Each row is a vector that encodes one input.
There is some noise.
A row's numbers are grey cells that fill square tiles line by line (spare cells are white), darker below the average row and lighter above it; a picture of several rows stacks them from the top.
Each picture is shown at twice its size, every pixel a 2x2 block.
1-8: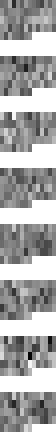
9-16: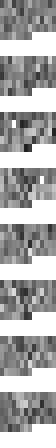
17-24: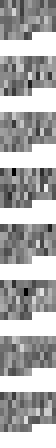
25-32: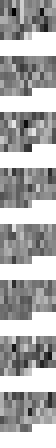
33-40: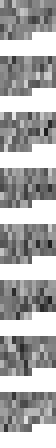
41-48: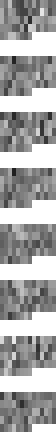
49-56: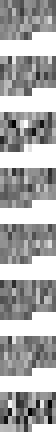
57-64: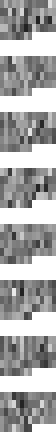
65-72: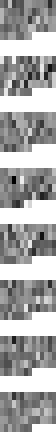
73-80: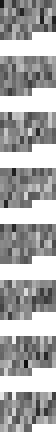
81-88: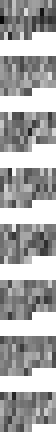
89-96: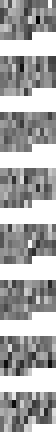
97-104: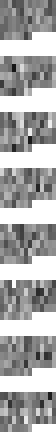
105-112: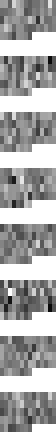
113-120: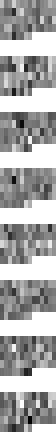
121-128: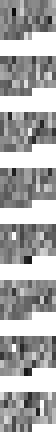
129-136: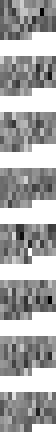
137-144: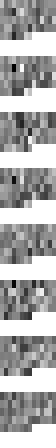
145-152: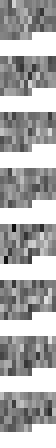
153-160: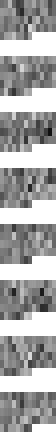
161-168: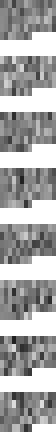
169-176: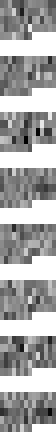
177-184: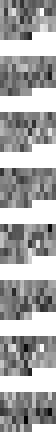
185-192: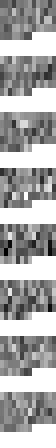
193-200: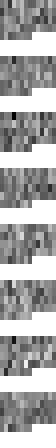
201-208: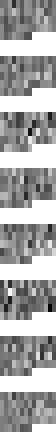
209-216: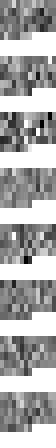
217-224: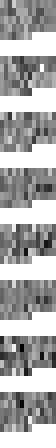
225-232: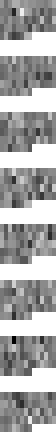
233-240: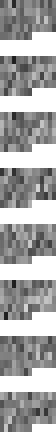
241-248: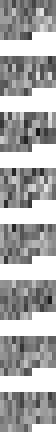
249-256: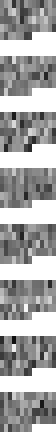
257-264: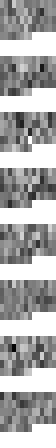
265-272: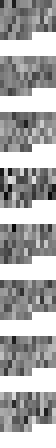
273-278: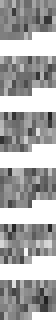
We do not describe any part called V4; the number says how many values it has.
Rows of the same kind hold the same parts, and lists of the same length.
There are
3 kinds of row.
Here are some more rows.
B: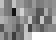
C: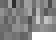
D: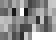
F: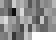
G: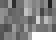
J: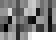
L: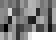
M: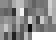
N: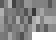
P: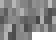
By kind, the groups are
B, C, F, G, M, P
D, N
J, L

